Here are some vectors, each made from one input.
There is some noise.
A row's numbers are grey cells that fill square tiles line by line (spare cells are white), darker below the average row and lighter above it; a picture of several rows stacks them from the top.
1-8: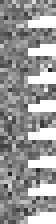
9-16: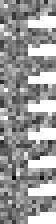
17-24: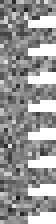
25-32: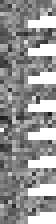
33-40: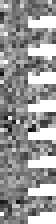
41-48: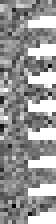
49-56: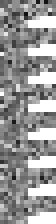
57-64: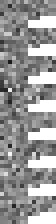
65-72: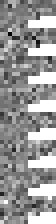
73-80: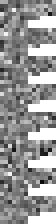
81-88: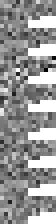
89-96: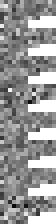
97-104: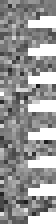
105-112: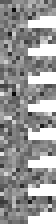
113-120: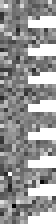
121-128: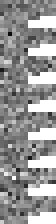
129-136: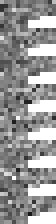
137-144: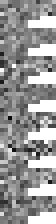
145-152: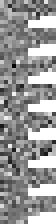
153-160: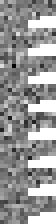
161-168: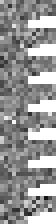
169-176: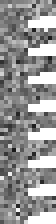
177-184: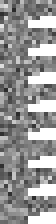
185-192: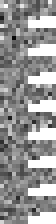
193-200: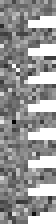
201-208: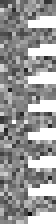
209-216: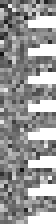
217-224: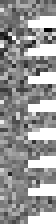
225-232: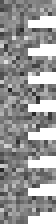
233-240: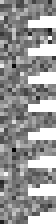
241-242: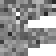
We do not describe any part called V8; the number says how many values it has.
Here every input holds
either a true/false value and two values of V8, or a list of up to two points on a 6-point circle.
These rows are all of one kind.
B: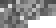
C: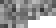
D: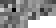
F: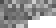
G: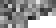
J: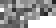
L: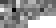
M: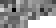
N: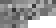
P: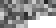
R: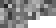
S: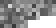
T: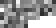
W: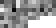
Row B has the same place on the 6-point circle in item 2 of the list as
L, T and W.
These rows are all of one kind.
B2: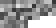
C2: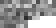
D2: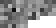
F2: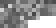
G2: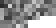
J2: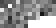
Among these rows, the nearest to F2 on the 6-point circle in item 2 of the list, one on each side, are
D2 and J2.
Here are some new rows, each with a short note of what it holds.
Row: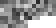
a list of two items
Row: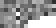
the empty list
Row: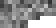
a true/false value and two values of V8
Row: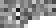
the empty list
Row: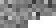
a true/false value and two values of V8
